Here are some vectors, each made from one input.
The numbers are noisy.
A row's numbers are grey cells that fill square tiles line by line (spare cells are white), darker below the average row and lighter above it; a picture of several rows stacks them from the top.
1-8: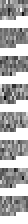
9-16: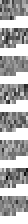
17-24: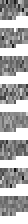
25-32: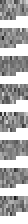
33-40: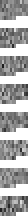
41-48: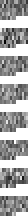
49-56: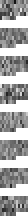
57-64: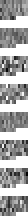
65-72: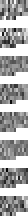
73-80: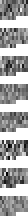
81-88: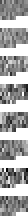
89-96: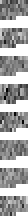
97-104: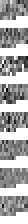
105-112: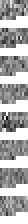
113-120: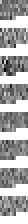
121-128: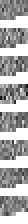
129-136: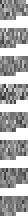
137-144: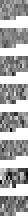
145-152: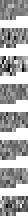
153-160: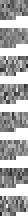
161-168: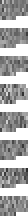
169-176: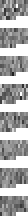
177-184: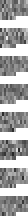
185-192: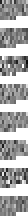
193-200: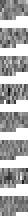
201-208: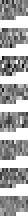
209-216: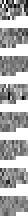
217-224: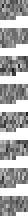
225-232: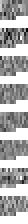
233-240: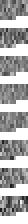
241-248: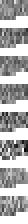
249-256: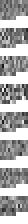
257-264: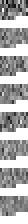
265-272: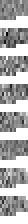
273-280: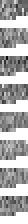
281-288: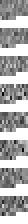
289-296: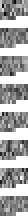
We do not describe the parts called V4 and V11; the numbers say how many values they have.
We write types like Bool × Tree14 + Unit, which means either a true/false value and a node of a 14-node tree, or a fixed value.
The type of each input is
(Circle6 + V4) × Line9 + Line6 × Line6 + V11.
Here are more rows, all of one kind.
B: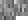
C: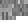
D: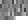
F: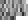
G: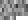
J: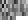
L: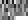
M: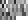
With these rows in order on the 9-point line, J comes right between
C and D.
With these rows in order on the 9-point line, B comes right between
D and F.
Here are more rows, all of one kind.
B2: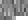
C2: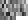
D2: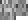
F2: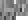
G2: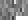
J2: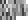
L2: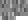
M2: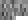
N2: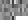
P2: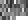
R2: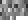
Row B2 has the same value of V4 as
D2 and J2.
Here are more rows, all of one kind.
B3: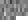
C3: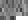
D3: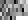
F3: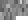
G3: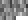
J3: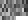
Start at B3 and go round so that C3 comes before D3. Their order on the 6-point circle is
B3, C3, D3, G3, F3, J3.
